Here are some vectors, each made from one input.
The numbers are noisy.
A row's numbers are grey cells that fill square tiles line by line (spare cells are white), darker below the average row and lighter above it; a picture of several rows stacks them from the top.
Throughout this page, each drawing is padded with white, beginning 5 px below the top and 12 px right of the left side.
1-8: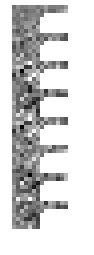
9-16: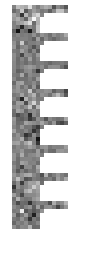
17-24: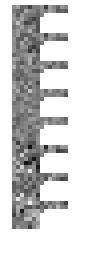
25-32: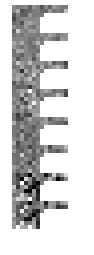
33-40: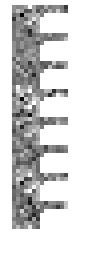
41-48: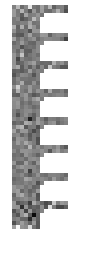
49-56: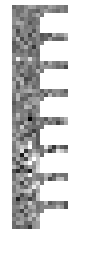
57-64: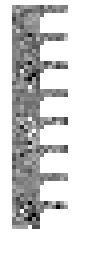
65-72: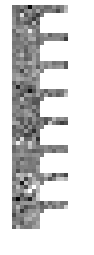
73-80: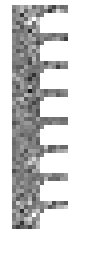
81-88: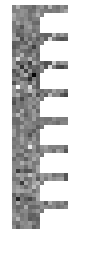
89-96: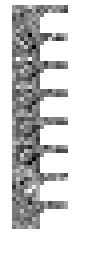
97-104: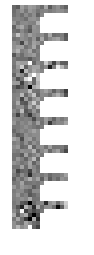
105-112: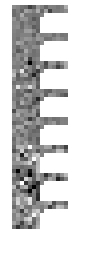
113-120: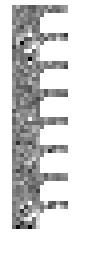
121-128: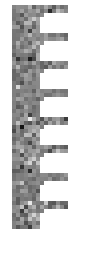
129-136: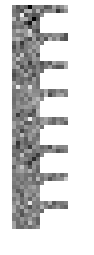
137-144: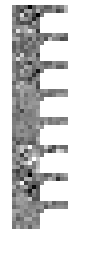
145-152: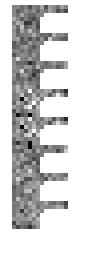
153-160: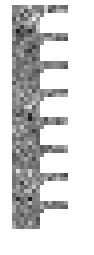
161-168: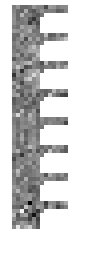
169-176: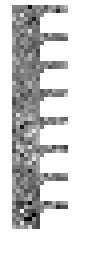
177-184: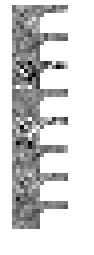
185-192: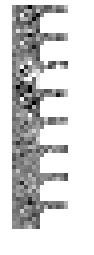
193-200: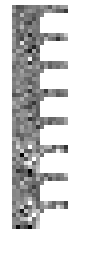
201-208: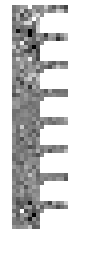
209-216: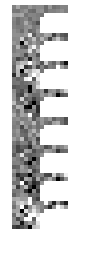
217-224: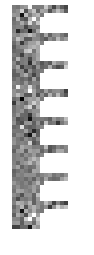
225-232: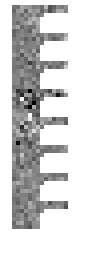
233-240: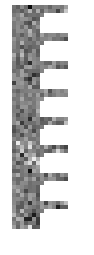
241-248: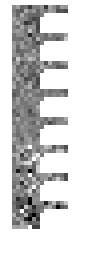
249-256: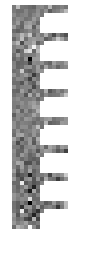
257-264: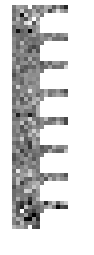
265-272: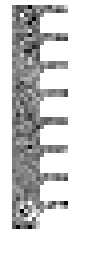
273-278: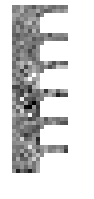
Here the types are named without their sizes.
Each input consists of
a point on a line, together with either a fixed value, or four true/false values.
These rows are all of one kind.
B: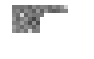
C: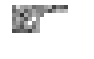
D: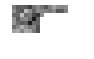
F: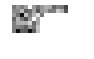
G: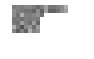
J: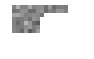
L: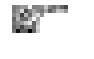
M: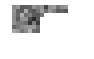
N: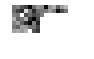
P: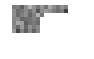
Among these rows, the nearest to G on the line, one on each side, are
B and C.
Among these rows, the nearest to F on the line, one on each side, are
M and P.
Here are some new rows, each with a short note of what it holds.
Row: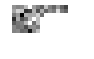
a point on a line
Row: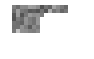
a point on a line
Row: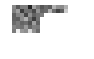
a point on a line
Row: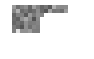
a point on a line
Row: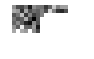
a point on a line
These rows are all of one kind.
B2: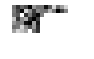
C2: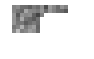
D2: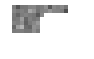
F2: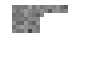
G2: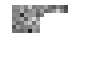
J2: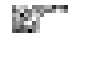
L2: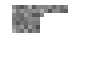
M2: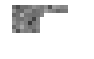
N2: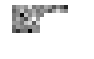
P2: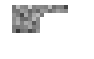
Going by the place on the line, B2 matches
F2, M2, N2 and P2.
